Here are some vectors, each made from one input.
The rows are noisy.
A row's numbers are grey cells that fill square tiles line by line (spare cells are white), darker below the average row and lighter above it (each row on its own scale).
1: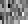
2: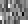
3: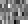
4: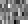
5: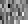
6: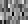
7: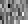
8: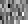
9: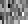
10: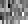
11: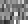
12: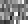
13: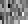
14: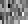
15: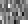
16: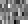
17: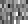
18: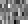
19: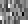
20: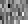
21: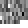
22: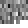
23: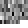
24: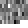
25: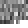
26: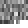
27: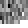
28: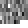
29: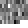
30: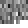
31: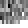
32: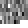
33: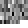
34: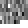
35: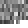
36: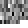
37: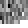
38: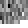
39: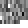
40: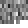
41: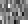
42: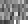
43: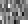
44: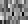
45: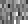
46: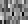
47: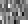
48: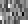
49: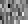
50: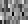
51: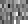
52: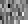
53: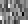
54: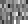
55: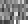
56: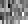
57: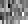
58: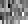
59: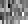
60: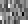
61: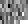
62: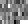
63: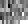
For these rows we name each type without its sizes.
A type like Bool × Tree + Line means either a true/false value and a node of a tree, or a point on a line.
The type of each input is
Line.
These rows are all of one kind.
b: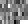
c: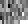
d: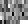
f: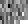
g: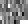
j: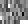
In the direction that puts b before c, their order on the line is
b, g, j, d, f, c.
